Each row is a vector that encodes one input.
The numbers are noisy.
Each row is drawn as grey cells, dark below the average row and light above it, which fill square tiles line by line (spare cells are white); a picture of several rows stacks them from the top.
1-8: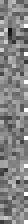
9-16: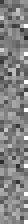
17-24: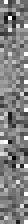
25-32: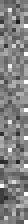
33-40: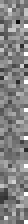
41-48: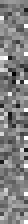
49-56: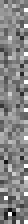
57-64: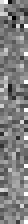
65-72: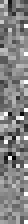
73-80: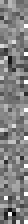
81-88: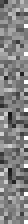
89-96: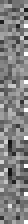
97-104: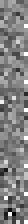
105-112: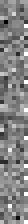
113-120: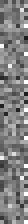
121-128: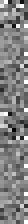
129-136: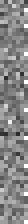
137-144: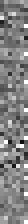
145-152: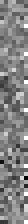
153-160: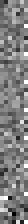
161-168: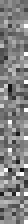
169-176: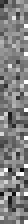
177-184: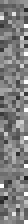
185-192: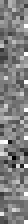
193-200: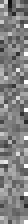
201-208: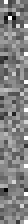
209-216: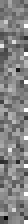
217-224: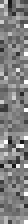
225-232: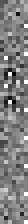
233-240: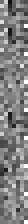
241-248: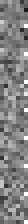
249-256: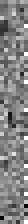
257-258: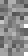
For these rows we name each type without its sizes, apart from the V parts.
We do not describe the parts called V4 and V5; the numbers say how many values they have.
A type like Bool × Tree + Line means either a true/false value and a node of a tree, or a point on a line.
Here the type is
Label × (Line + V5) + V4.
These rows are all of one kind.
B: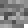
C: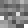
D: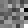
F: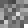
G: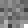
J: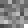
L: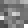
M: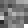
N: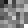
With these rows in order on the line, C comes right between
F and L.
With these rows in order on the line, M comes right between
B and F.
